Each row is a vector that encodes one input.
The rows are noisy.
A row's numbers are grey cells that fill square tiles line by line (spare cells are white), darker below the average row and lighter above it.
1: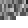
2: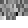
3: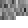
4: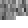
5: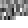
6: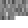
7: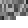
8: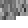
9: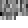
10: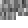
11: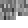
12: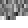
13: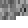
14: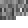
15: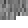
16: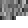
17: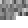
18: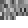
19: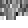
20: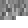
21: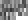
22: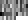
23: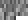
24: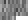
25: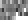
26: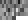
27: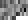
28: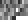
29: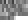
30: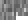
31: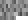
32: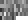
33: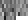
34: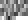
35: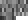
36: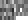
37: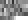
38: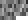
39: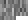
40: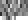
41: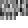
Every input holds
either a point on a 6-point line, or three true/false values.
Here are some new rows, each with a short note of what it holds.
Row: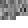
three true/false values
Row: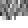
a point on a 6-point line
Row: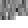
three true/false values
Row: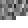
a point on a 6-point line
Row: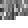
a point on a 6-point line
